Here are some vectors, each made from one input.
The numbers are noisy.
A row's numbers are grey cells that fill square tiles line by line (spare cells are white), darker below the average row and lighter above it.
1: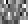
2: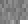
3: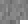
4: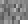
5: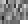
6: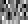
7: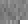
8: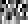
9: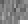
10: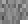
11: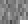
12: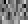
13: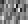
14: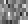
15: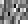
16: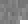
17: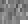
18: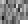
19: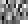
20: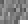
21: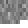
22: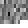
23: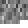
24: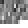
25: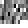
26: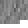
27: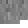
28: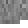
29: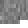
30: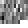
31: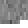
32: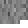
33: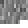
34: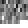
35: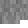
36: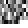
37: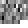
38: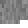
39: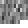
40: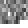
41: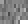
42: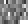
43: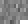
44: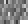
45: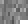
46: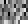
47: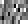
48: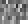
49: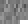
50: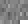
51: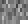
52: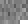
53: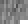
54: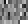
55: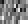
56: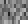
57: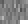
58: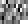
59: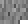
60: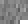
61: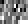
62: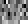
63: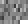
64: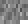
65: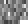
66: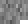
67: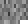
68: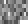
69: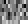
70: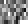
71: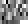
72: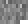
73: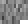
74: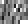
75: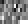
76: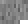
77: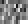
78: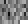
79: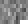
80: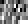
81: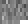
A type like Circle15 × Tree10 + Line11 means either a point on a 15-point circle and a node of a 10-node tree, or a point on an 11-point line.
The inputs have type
Circle10 × Circle10 + Unit.
